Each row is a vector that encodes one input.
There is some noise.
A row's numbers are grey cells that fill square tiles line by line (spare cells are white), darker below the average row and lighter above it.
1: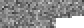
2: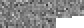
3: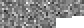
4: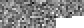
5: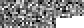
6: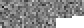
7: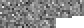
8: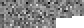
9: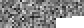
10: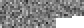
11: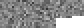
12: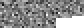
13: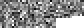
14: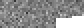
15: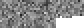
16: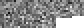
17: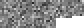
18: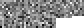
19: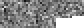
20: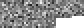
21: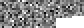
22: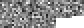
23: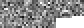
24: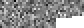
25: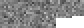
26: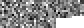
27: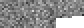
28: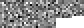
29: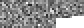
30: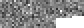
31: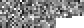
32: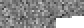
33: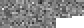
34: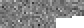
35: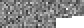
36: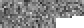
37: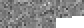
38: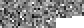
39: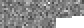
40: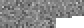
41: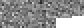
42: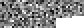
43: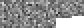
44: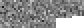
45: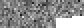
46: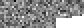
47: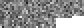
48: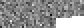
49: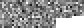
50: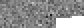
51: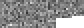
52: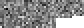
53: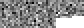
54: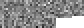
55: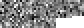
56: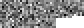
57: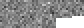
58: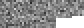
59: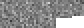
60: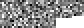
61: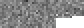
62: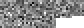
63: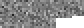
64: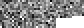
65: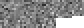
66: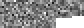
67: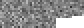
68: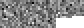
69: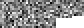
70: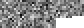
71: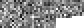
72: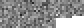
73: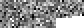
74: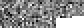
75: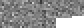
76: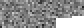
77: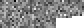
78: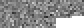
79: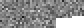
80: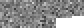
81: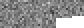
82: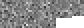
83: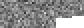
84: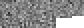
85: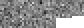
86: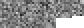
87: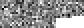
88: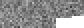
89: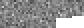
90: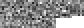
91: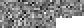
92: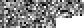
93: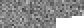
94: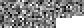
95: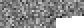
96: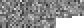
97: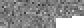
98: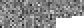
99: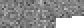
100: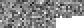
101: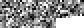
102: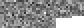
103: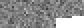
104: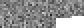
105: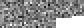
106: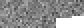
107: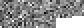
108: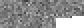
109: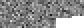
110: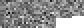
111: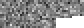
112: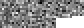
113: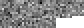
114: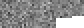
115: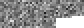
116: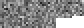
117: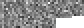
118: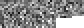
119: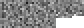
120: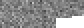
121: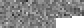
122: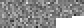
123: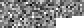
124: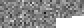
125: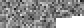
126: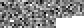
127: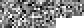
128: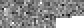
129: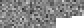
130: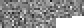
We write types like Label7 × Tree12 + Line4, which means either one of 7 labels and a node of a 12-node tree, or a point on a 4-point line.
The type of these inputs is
Bool × Bool × Bool × (Circle9 + Unit) + Circle10.
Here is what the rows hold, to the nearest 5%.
About 30% of them hold a point on a 10-point circle. The rest hold three true/false values, together with either a point on a 9-point circle, or a fixed value.
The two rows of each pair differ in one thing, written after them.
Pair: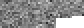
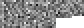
one of the three true/false values
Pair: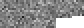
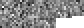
the place on the 9-point circle
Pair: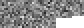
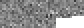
one of the three true/false values
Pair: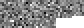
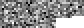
one of the three true/false values
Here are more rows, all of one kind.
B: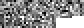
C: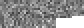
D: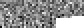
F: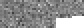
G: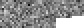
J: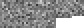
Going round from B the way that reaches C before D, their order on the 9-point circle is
B, F, C, G, J, D.
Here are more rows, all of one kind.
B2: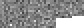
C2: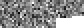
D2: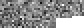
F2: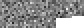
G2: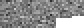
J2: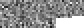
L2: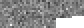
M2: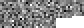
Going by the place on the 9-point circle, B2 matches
J2 and L2.
